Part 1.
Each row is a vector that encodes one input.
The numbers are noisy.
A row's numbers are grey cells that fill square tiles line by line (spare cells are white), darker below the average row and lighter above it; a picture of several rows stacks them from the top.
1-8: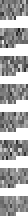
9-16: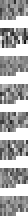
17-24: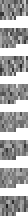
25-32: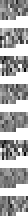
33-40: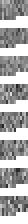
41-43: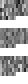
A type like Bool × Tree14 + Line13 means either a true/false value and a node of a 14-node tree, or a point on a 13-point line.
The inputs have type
Line7.
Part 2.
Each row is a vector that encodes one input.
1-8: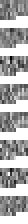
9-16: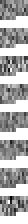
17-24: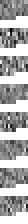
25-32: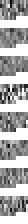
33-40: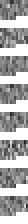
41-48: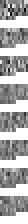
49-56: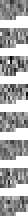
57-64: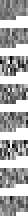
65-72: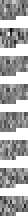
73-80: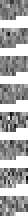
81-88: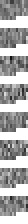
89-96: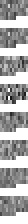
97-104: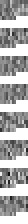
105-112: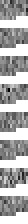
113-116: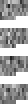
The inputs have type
Tree17.
